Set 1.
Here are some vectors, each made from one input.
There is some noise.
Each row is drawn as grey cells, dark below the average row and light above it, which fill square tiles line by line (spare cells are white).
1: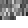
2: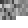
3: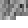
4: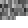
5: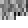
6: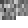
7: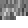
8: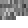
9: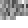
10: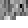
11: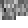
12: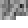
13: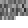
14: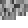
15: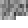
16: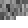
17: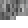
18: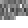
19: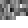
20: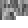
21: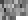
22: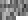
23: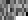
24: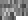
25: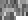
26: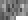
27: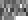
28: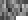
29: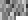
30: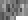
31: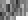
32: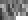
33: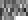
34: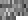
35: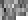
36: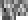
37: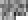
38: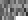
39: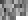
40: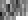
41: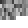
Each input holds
one of 5 labels.
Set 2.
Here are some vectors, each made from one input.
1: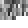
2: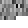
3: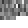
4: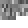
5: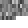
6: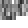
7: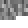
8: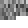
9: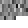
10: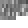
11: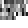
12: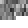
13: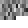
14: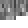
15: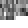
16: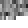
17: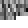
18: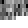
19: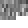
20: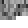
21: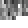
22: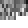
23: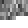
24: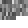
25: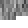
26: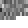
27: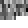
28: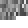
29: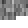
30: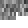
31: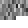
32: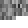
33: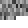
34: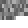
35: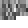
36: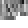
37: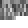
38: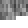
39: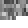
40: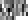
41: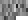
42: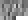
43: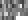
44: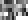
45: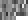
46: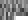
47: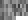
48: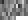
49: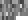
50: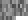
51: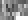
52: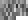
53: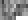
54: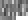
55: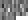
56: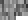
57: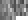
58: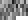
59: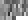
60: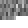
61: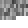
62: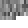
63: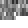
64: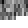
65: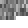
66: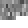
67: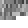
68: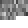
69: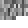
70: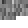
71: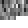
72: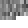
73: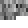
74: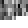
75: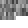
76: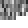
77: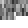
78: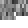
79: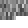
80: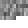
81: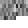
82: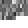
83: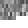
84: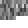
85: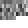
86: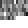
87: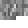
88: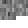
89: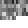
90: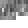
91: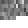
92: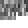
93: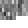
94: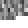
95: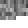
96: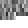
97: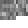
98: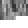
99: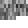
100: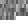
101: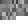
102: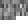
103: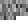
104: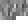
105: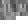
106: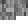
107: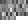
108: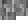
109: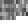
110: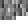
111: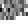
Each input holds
a node of a 7-node tree.
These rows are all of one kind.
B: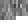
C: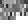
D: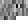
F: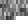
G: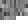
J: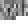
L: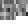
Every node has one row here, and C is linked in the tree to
B.
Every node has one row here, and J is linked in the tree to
D and G.
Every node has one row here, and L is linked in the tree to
F and G.
